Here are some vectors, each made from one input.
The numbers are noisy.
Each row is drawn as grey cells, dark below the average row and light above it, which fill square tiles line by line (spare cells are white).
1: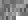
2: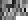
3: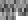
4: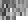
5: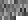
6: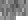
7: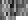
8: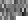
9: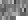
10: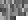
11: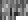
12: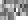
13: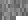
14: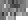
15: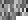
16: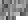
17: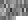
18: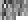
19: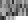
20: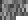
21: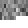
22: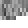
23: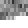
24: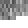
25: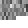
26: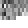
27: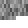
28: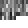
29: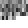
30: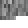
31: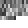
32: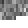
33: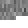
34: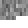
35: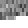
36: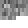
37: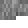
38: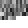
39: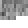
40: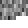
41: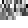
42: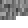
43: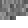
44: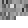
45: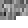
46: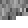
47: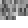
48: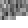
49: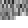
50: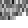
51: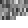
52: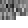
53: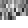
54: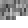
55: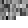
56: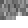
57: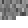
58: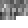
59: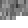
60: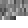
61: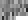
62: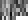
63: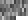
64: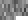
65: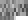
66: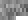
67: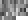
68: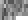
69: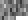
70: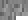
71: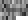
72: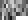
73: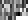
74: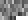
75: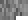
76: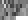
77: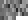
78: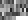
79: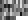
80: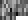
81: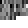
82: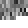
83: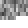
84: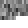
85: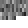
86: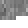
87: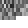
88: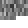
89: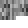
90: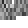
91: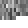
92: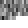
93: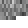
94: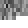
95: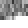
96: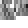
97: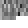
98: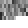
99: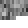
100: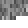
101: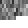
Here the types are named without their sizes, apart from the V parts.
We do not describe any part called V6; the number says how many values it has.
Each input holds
a point on a circle, a point on a line and a value of V6.
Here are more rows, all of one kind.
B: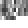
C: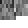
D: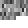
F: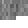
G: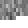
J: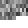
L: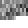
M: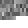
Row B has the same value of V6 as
F and J.
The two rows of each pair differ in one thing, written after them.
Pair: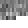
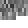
the place on the circle
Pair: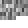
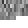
the value of V6
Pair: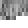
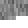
the place on the line
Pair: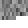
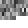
the value of V6
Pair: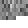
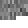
the value of V6
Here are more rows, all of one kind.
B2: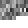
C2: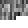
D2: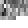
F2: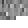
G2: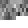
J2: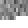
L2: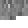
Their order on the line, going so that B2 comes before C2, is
F2, B2, D2, J2, L2, C2, G2.
